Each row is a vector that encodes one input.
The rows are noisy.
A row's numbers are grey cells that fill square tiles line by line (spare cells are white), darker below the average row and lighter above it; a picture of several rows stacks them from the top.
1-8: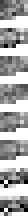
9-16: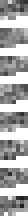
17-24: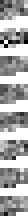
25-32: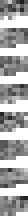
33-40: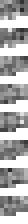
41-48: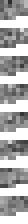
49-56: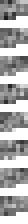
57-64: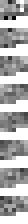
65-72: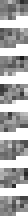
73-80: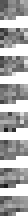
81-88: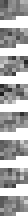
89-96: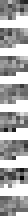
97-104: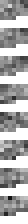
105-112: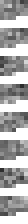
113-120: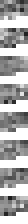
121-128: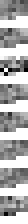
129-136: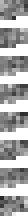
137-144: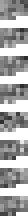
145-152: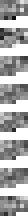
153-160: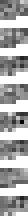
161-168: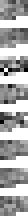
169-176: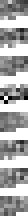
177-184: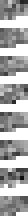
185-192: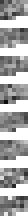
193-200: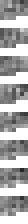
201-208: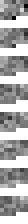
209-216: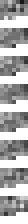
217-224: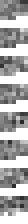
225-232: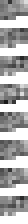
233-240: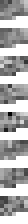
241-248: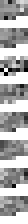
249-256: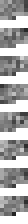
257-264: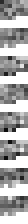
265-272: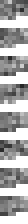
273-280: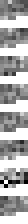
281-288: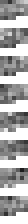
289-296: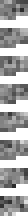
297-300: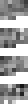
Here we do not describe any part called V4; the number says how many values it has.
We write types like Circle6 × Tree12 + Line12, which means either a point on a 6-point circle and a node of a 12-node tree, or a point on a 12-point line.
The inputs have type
List2(Bool × V4).
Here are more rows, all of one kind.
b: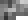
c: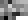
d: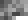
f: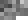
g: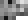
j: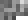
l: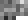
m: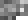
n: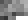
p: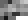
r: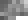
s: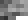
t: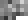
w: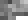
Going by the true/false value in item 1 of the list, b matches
f, g, j and l.
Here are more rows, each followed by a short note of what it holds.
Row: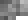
a list of two items
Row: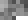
a list of one item
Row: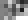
a list of one item
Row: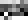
the empty list
